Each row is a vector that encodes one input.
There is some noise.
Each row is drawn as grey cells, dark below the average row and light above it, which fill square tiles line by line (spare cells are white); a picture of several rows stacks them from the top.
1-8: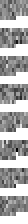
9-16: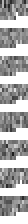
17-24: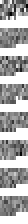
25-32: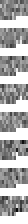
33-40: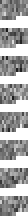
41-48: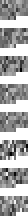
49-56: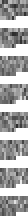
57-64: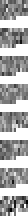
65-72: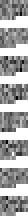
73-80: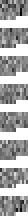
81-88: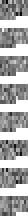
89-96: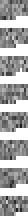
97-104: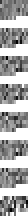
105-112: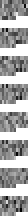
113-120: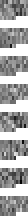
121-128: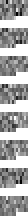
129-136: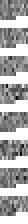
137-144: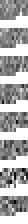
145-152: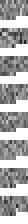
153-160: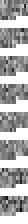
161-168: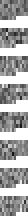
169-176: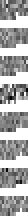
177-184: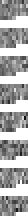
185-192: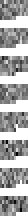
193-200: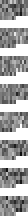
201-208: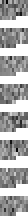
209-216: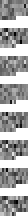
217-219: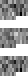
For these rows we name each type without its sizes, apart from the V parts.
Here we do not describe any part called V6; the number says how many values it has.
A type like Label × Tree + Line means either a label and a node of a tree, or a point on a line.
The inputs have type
List(Label × (Line + V6)).
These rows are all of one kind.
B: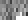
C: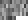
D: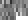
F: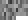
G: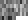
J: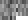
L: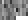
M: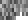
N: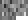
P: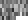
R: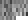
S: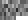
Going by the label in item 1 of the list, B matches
D, L and R.
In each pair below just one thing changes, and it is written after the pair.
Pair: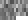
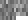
the place on the line in item 2 of the list
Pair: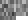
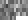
the value of V6 in item 1 of the list
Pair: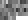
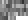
the value of V6 in item 1 of the list
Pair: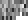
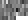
the value of V6 in item 1 of the list
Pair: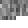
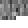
the label in item 1 of the list
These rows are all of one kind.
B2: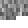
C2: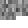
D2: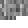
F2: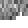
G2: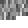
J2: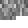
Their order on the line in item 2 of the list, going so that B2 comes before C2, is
G2, D2, B2, C2, F2, J2.
